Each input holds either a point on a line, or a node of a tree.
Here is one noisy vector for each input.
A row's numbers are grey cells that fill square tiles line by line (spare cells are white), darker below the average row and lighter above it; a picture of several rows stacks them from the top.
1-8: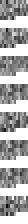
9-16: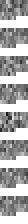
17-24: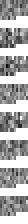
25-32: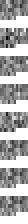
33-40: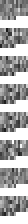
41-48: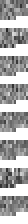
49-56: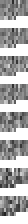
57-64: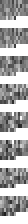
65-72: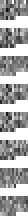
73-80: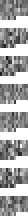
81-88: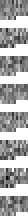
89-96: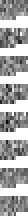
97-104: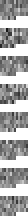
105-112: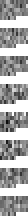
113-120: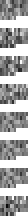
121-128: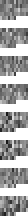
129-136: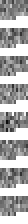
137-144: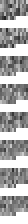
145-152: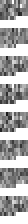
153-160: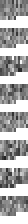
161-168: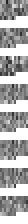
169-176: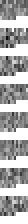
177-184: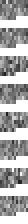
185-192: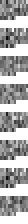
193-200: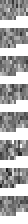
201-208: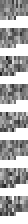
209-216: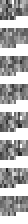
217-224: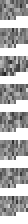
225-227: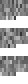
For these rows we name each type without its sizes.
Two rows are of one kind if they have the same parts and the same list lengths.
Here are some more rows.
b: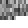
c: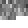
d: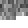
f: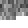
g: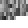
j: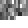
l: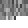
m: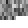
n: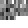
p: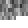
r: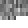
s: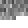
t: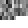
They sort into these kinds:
b, g, j, m, n, t
c, d, f, l, p, r, s

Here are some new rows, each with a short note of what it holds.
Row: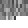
a node of a tree
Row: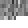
a node of a tree
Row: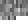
a node of a tree
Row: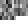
a point on a line
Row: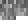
a node of a tree
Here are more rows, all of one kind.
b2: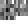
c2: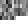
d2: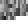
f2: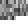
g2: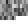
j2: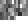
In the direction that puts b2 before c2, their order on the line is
b2, j2, c2, g2, f2, d2.
